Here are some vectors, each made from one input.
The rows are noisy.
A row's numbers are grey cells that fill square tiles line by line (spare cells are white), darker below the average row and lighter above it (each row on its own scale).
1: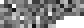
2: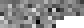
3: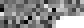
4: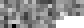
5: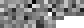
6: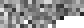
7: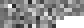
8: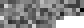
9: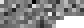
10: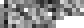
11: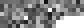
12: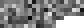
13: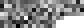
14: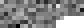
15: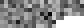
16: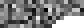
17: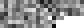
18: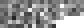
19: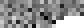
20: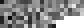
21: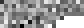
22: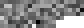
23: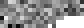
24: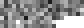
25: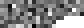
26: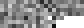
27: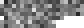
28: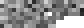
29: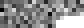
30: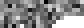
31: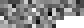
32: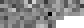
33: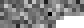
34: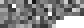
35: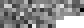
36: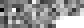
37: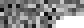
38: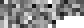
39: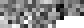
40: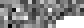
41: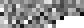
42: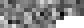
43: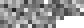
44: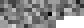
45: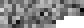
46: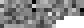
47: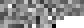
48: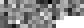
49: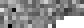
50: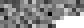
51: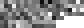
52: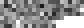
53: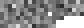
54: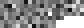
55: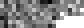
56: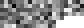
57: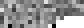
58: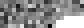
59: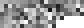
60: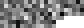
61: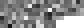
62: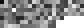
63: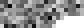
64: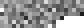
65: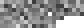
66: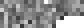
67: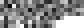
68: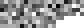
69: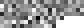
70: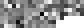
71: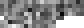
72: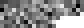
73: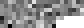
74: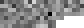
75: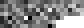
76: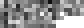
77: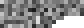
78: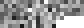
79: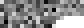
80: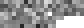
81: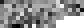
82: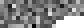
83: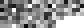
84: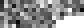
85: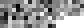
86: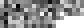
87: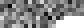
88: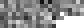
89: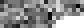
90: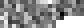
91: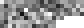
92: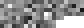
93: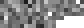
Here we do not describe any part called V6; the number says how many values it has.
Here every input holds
a value of V6, together with either a point on a 5-point line, or three true/false values.
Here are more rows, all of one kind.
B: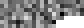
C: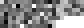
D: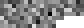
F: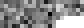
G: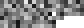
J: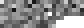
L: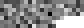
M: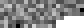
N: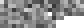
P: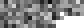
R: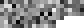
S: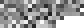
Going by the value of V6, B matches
G and M.
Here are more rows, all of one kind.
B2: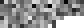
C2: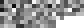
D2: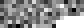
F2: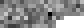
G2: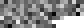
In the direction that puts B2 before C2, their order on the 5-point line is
G2, F2, D2, B2, C2.
